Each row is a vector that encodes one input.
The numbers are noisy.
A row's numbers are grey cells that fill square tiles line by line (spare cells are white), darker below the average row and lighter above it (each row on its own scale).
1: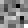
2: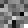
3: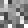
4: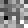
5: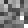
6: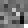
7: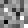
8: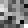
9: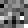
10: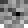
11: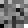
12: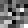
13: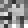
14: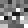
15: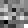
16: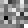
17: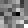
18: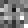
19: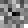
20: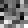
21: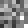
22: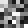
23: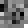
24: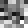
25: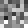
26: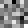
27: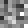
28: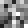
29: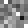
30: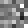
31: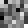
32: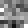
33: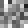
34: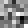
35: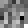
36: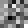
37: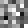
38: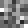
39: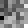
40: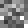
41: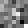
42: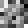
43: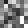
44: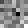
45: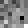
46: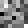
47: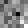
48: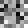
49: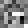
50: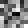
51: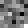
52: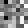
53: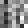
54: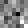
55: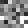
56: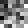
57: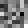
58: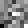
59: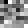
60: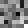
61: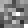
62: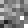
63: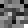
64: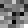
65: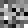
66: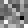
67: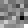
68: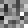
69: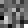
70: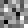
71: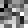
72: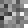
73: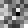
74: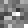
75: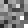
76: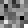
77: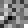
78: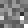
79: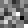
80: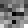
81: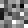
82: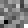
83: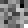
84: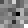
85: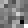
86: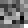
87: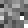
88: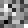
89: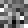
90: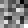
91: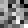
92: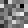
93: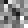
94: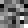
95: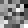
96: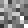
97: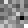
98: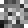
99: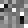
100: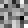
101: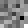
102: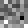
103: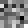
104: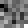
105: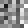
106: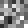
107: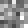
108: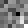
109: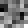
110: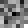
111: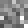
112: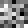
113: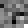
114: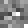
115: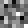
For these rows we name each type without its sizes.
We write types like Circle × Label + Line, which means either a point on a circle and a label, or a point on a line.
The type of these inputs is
Bool × Tree × Tree.
